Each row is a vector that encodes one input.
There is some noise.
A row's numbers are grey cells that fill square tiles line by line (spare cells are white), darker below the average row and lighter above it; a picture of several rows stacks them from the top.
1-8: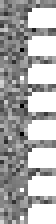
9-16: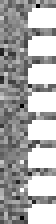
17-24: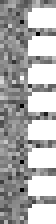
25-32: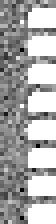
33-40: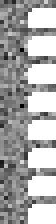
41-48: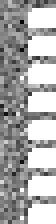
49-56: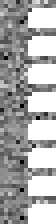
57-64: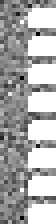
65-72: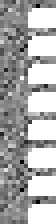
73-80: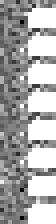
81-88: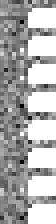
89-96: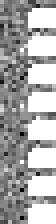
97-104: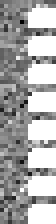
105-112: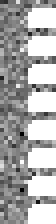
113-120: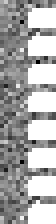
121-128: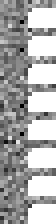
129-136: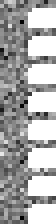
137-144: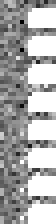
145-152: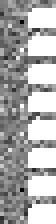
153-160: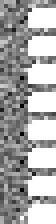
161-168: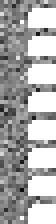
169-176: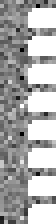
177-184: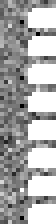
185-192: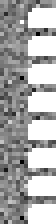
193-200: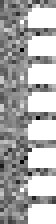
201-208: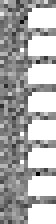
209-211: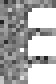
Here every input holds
a point on an 18-point circle, together with either a point on a 10-point circle and a true/false value, or a fixed value.
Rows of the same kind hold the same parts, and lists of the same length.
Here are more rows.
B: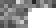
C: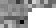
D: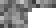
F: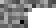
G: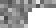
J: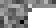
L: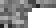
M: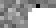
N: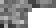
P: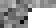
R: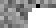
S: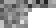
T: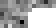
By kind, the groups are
B, C, D, F, G, J, L, M, N, P, R, T
S

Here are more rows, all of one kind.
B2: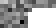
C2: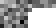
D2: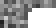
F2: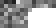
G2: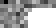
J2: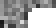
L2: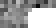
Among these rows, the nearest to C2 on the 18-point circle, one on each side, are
B2 and D2.
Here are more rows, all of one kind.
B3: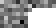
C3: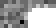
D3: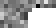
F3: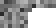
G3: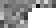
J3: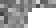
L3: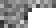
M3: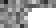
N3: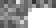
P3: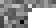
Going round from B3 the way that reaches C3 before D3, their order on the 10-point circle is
B3, P3, C3, M3, F3, J3, L3, G3, D3, N3.
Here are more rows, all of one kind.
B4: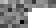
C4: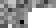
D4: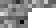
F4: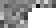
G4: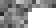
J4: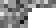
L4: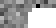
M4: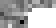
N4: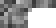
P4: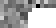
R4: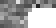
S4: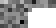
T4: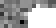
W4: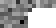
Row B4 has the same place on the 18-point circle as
G4, N4, S4 and T4.
